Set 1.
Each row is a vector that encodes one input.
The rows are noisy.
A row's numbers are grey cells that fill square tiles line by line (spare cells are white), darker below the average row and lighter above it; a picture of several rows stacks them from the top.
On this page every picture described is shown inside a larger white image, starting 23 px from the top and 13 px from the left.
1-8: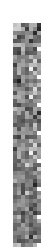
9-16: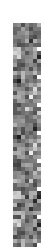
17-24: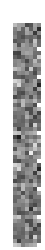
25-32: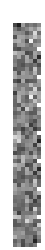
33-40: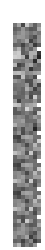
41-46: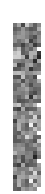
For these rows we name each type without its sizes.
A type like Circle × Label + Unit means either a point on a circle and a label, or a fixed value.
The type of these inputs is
Line.
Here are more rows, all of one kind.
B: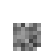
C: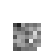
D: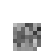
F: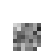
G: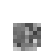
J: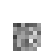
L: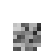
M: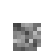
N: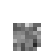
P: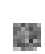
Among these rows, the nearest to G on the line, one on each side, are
D and P.
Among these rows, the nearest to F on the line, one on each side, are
D and L.
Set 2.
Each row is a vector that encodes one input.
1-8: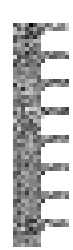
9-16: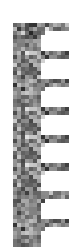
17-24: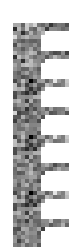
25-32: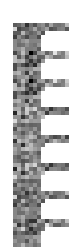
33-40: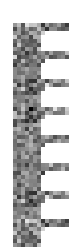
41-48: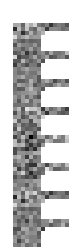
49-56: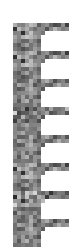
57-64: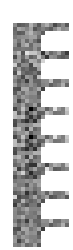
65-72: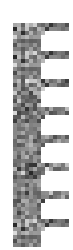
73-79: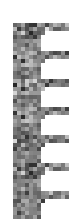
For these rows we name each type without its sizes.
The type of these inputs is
Line.
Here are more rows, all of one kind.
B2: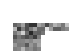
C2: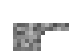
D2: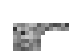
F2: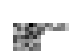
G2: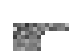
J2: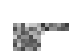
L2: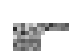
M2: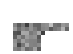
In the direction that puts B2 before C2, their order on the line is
F2, B2, G2, M2, C2, D2, L2, J2.
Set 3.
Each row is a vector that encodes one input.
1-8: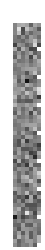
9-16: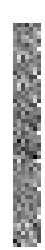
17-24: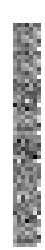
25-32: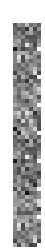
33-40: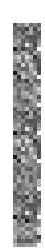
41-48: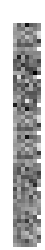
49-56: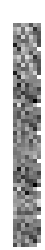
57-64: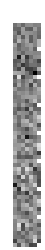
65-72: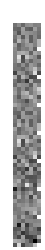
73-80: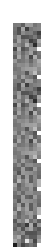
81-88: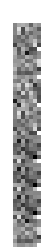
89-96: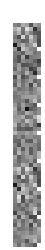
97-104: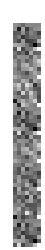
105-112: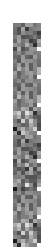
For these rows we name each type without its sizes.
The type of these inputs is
Tree.
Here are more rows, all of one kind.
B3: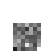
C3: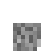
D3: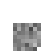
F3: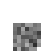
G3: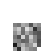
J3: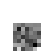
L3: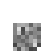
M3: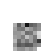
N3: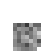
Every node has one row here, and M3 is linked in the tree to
N3.
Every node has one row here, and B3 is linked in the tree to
F3.
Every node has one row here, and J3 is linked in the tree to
F3.
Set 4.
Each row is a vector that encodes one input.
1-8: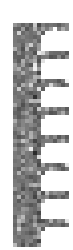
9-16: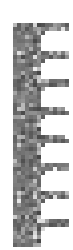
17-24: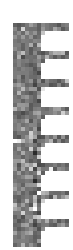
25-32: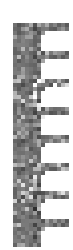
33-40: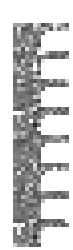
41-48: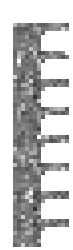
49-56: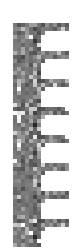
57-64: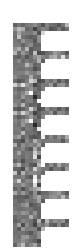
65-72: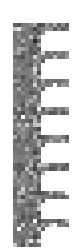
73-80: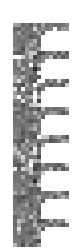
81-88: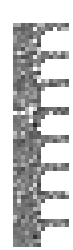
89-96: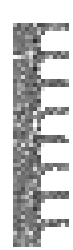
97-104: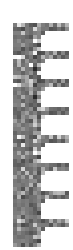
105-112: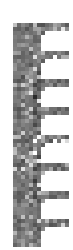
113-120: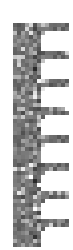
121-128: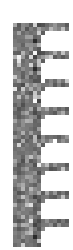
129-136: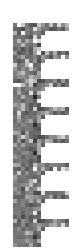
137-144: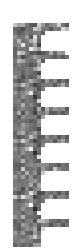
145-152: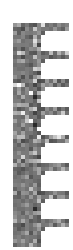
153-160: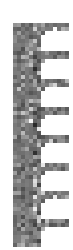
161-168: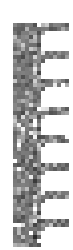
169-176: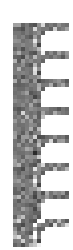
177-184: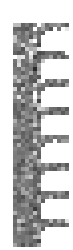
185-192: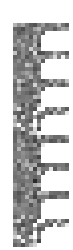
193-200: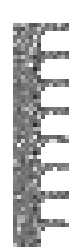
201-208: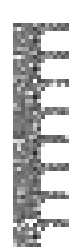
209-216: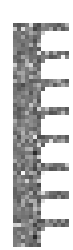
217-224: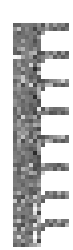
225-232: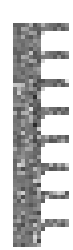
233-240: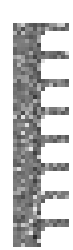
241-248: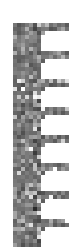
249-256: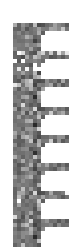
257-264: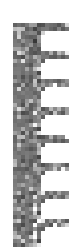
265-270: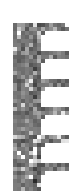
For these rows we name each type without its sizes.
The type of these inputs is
Bool × Bool × Bool.
